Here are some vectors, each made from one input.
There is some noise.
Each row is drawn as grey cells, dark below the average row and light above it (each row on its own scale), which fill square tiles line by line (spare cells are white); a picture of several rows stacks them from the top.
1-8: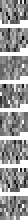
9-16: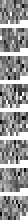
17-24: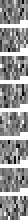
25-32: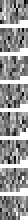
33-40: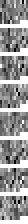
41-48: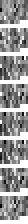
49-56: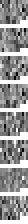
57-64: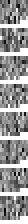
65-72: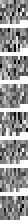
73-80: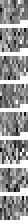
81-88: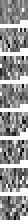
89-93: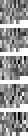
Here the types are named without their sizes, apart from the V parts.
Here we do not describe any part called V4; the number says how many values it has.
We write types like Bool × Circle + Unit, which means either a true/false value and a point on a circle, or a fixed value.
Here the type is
(Bool × Bool × Bool + Circle) × V4.
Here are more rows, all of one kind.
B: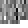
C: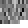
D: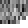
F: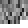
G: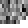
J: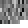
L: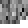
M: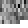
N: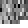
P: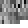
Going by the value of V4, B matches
M, N and P.
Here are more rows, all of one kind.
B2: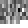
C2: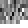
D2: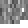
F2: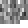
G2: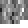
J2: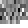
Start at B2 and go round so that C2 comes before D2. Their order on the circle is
B2, F2, J2, C2, G2, D2.
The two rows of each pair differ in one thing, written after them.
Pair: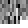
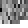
the value of V4
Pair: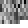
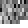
one of the three true/false values
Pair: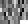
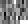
one of the three true/false values
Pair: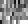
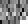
the value of V4
